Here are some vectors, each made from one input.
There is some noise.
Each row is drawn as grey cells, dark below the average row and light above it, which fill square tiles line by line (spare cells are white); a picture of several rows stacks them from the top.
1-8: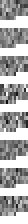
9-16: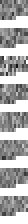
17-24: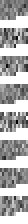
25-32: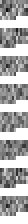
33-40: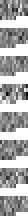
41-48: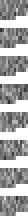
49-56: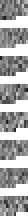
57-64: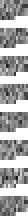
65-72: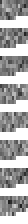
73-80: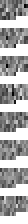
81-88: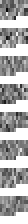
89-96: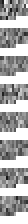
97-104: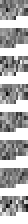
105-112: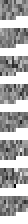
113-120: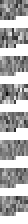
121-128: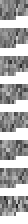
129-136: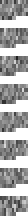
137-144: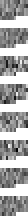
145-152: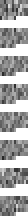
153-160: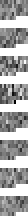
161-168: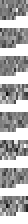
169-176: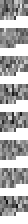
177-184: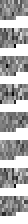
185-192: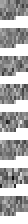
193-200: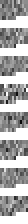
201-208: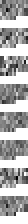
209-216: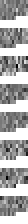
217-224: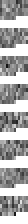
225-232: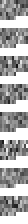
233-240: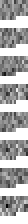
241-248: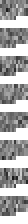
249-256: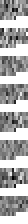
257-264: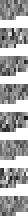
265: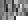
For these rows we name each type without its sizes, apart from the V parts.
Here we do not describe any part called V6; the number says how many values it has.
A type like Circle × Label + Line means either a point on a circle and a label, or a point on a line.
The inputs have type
Line + List(Circle) + V6 × V6.
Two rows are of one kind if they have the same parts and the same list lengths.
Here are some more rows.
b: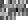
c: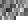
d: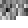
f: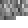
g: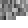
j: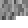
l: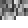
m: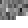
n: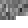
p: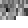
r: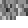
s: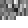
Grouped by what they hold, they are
b
c, d, p, r
f, g, j
l, s
m, n

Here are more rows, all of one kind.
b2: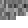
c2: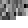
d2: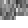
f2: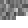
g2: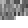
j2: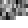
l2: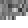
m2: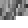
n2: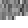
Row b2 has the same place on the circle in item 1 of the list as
f2 and l2.
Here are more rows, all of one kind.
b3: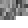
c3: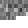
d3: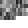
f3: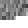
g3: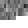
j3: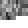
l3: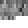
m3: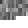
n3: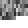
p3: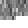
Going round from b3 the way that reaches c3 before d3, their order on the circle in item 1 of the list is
b3, p3, n3, f3, g3, c3, m3, l3, j3, d3.
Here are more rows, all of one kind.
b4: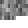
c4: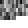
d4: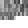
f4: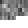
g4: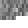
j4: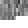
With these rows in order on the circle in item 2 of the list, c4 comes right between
f4 and g4.
